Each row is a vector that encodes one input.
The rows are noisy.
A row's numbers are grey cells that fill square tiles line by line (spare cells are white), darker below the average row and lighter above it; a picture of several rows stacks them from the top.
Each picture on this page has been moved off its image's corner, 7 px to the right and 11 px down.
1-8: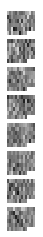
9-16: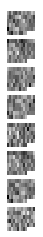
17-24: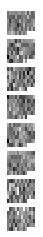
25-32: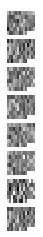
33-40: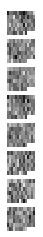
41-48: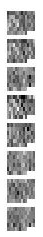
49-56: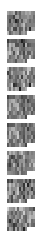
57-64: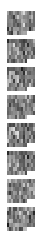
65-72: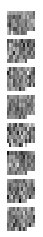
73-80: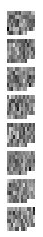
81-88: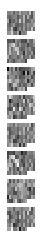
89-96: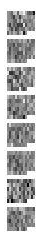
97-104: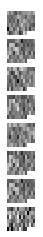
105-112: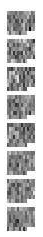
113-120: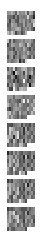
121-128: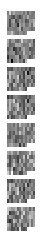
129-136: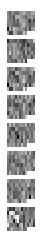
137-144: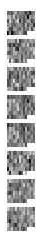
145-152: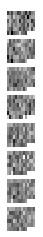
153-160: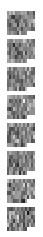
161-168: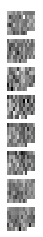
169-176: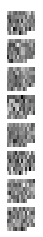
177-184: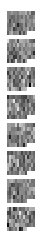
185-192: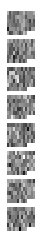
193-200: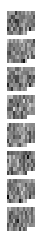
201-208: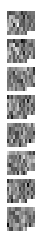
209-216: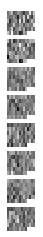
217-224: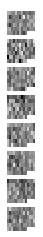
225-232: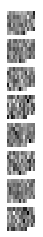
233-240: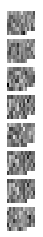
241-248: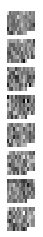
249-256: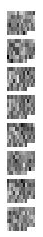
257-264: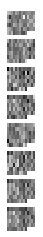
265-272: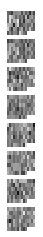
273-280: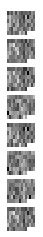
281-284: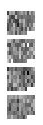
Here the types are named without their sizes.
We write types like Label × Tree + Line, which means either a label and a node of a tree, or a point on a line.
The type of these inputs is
Label + Line × (Tree + Unit).
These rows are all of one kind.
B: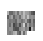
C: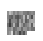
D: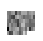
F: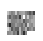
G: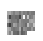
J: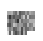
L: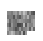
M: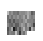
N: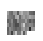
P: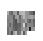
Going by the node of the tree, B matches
F, G, L and P.
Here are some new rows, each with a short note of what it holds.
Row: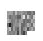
a point on a line and a node of a tree
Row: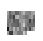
a point on a line and a node of a tree
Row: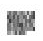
a point on a line
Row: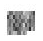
a point on a line and a node of a tree
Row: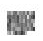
a point on a line
